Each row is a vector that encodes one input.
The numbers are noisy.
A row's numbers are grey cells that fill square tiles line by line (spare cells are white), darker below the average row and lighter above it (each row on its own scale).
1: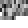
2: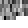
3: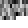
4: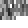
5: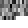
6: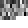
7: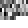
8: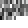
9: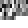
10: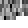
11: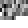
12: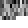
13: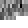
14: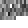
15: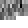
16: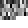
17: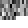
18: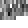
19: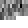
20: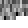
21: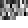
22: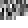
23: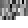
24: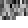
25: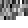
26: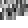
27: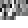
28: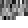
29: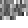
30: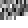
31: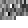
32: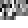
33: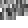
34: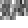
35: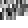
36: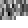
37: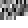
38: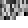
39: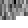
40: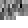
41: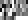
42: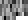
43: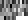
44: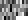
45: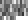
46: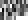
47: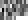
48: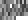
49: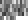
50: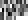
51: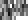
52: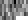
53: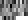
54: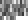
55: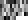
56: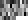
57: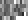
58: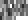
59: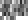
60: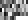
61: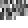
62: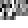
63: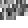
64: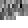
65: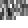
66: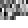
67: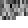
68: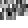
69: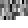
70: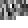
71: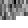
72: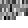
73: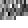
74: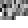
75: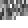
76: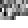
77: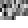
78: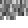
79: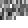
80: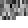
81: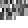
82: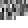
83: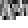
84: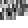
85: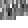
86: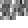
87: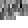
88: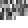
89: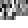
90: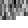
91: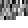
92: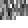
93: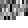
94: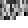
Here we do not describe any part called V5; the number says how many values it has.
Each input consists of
a true/false value, together with either a point on a 4-point line, or a list of up to two values of V5.
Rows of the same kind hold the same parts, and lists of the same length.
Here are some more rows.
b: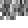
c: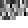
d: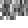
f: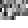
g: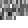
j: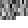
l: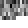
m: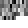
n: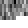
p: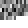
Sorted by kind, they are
b, d, f
c, g, j, l, p
m
n

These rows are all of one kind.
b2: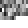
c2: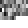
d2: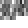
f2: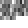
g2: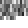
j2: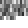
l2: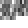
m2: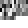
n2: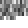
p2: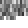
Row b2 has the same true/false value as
c2 and m2.
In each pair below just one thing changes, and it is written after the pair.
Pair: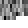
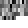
the value of V5 in item 1 of the list
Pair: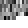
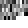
the value of V5 in item 2 of the list
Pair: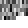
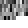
the value of V5 in item 2 of the list
